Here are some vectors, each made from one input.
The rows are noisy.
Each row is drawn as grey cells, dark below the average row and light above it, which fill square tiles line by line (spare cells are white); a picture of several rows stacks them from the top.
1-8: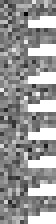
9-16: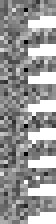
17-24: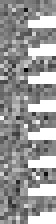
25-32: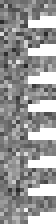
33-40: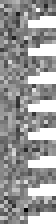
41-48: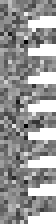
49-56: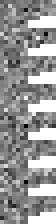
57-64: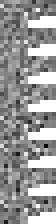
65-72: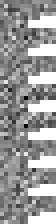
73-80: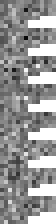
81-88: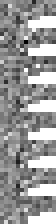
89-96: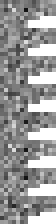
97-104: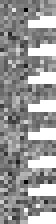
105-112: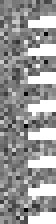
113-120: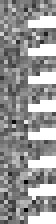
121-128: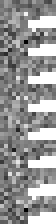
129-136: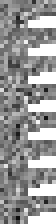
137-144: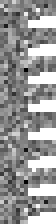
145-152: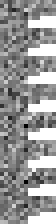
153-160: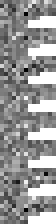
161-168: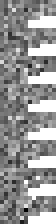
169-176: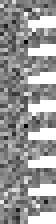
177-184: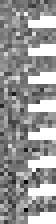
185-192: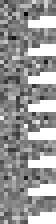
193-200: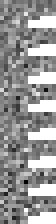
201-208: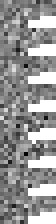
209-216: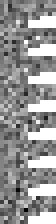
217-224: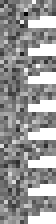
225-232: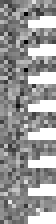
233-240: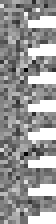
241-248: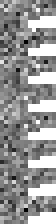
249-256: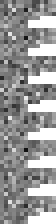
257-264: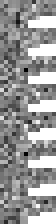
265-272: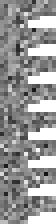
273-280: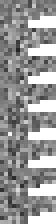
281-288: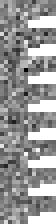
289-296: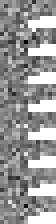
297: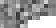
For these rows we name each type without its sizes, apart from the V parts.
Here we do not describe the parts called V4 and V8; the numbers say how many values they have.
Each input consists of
a point on a circle, a point on a line, a true/false value, two values of V4 and a value of V8.
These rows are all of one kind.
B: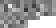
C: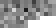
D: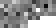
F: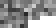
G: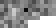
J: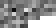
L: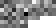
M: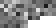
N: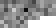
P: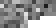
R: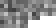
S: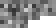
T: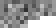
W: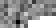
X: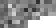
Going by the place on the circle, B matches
G, L, N and P.
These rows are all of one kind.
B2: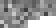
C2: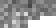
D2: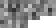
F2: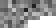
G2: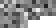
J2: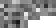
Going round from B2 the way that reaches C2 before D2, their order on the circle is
B2, C2, G2, J2, F2, D2.
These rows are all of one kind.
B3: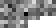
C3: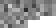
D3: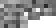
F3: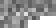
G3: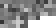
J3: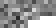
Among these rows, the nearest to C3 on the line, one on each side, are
F3 and J3.
